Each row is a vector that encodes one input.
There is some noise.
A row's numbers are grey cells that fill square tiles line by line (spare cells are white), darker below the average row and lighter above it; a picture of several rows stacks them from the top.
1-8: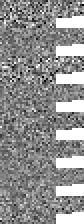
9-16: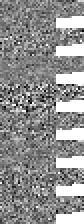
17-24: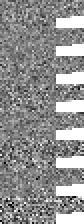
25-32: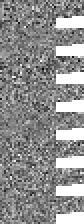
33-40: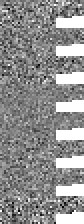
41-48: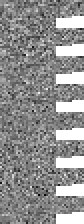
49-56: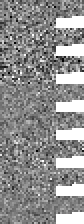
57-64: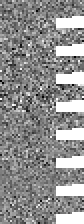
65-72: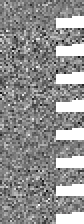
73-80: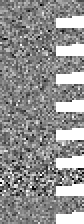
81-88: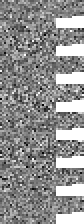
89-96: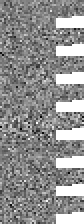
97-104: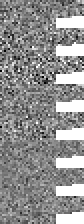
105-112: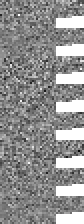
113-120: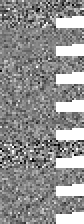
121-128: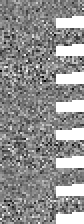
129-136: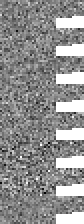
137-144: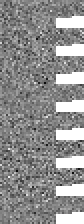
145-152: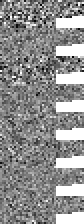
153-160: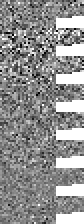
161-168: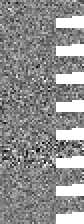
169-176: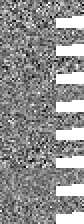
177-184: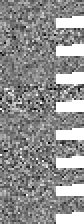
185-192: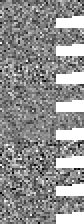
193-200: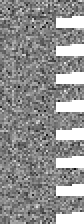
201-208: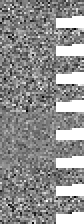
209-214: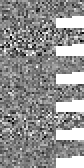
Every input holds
either a point on a 7-point line, or a node of a 16-node tree, or three true/false values.
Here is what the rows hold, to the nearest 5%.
About 15% of them hold a point on a 7-point line. About 45% of them hold a node of a 16-node tree. The rest hold three true/false values.
